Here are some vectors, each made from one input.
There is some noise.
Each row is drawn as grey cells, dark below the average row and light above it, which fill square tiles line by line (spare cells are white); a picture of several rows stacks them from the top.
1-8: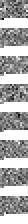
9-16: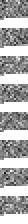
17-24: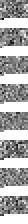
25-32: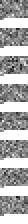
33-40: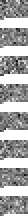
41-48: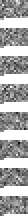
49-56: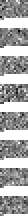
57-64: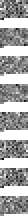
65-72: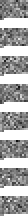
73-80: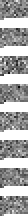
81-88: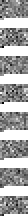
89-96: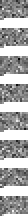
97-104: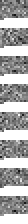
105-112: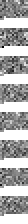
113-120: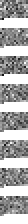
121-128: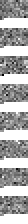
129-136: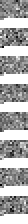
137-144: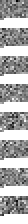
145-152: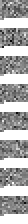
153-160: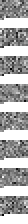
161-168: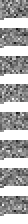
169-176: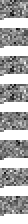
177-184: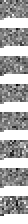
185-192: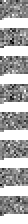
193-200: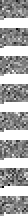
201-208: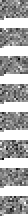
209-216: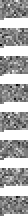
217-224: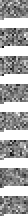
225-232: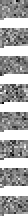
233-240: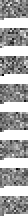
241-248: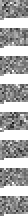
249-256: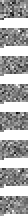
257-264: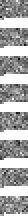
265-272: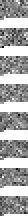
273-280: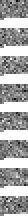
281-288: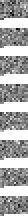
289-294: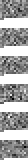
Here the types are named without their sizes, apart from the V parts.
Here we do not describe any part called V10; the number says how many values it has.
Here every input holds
either a point on a circle, or a point on a line, or a value of V10.
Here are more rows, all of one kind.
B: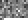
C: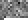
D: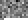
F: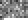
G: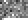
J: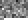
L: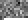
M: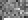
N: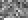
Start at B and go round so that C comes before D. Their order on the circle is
B, N, C, L, M, F, G, D, J.
